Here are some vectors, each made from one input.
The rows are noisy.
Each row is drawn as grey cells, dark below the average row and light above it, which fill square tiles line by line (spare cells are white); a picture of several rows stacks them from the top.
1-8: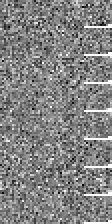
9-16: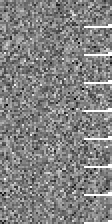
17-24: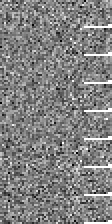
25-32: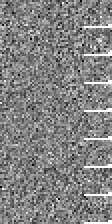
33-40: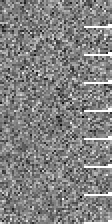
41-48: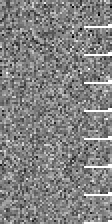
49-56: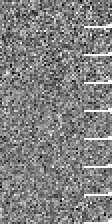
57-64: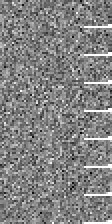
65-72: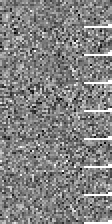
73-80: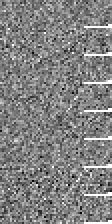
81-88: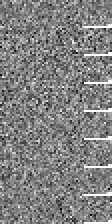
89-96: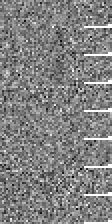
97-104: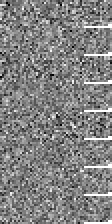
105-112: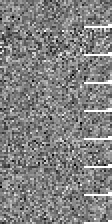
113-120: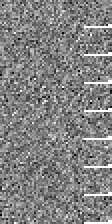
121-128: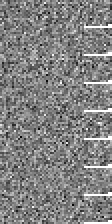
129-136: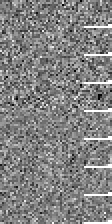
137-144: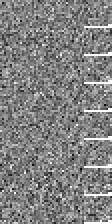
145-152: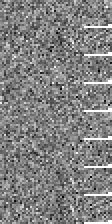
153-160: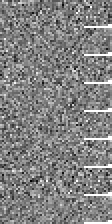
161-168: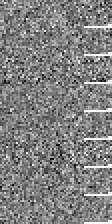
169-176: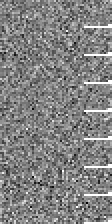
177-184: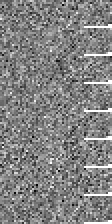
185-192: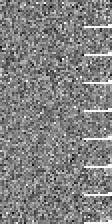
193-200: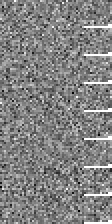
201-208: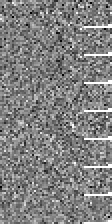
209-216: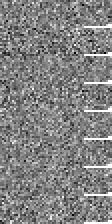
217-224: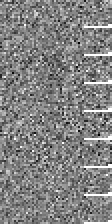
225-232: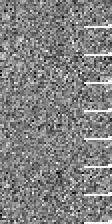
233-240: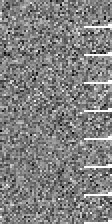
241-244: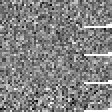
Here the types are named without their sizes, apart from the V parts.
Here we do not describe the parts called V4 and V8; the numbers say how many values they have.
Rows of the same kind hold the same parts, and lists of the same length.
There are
5 kinds of row.
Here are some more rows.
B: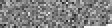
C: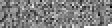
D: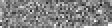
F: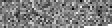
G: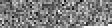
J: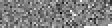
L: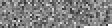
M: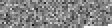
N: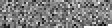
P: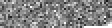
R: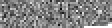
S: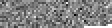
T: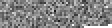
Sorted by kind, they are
B
C, D, F, G, P, R
J
L, M, S, T
N

